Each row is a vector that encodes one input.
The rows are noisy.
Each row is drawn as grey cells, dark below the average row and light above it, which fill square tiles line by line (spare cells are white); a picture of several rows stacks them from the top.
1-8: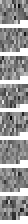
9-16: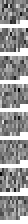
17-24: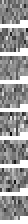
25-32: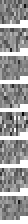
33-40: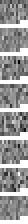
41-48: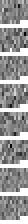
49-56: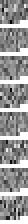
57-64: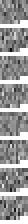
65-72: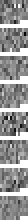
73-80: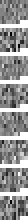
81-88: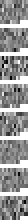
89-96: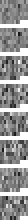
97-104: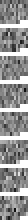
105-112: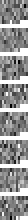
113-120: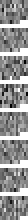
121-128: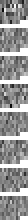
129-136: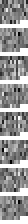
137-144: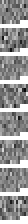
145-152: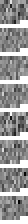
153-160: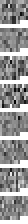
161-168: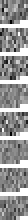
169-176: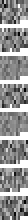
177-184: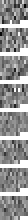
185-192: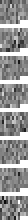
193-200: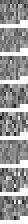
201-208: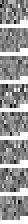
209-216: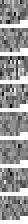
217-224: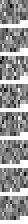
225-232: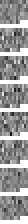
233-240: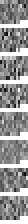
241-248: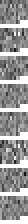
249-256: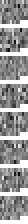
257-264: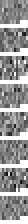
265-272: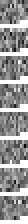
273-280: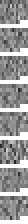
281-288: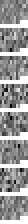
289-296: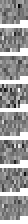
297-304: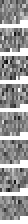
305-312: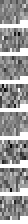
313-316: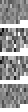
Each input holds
one of 6 labels and a node of a 16-node tree.
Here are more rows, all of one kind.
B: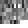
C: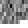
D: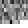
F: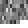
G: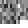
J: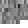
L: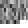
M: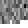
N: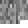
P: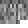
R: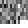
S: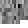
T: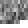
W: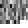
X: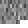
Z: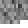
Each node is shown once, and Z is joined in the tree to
D and F.
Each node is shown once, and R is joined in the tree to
W.
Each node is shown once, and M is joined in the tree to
P.
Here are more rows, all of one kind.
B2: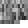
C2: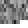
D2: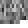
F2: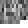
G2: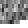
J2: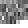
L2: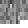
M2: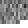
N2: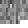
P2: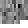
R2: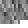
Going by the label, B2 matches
D2, F2 and G2.
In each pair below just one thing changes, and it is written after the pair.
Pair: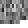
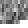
the node of the tree
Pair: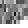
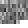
the node of the tree
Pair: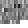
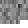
the node of the tree
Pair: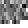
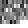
the node of the tree
